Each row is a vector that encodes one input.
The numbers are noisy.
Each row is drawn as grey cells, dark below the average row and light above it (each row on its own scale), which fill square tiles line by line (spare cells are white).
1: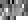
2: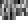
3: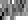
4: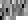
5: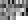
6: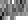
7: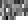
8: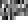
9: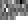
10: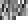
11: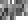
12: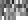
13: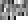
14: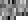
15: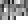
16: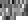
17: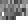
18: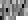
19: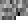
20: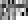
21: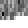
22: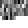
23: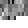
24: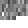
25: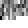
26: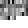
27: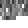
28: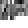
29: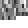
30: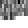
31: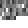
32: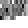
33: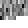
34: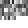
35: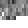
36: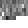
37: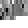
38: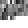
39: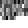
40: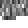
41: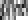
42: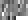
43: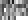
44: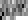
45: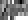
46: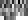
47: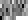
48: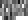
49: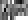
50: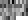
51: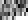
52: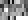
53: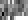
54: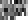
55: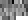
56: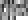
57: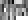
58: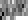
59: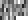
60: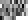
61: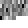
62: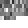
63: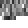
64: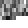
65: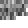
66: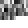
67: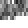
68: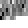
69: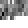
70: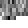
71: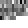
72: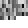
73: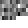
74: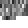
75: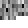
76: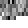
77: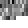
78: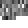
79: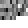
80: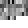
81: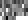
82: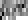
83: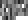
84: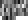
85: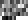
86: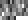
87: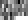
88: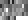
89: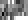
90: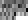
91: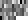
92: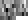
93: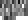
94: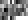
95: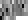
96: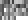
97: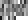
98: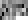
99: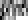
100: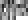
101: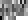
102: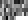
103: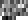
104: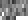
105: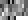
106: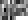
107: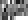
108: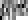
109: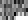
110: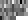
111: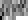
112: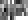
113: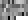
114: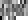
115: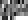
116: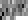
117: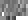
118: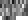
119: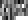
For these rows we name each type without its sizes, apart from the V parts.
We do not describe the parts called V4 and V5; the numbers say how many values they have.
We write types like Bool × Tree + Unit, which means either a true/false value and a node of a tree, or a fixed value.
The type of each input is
(Bool × Line + V4) × V5.
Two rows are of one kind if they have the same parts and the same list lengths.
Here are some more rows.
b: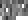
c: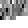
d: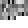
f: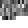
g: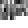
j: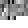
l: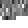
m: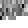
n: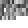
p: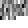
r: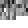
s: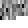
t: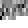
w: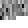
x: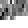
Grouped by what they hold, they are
b, f, l, n, r, t, x
c, d, g, j, m, p, s, w

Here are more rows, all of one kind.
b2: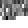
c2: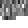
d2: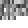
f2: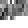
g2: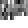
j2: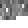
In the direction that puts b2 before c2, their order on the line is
j2, b2, c2, d2, f2, g2.
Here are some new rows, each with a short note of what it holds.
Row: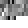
a value of V4 and a value of V5
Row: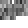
a value of V4 and a value of V5
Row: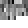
a point on a line, a true/false value and a value of V5
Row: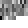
a value of V4 and a value of V5
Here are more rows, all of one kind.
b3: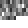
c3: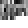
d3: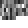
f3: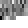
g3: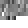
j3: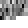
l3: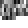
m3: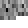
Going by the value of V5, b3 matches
d3 and f3.
